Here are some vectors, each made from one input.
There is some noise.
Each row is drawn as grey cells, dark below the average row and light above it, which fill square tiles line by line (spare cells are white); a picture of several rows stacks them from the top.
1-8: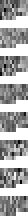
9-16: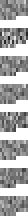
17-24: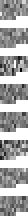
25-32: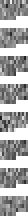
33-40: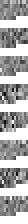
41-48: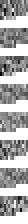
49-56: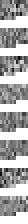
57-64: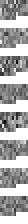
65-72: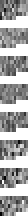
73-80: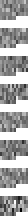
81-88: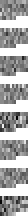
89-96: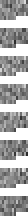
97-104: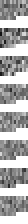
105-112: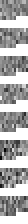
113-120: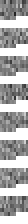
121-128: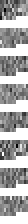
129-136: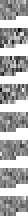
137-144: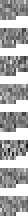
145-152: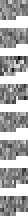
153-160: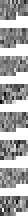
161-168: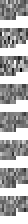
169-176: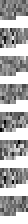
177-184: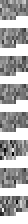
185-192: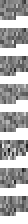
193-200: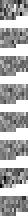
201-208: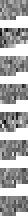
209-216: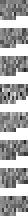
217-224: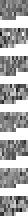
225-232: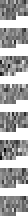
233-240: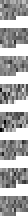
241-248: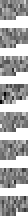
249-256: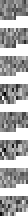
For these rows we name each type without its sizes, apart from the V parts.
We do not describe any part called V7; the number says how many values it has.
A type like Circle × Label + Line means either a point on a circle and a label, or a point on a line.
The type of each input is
Bool × (Circle + V7) + Tree.
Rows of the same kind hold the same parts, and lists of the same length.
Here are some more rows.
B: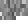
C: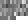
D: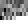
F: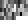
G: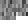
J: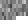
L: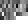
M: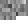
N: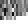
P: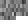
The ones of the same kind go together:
B, C
D, F, L, N
G, J, M, P

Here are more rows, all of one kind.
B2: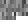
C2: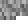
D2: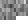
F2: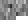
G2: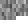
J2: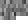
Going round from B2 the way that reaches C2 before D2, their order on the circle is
B2, C2, J2, D2, F2, G2.
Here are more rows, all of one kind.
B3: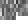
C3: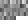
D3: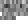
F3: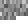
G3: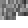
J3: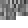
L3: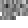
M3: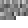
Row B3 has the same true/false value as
G3 and J3.
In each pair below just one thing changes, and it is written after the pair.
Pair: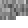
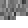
the true/false value
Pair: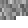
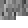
the true/false value
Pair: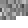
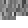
the true/false value
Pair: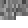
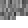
the place on the circle
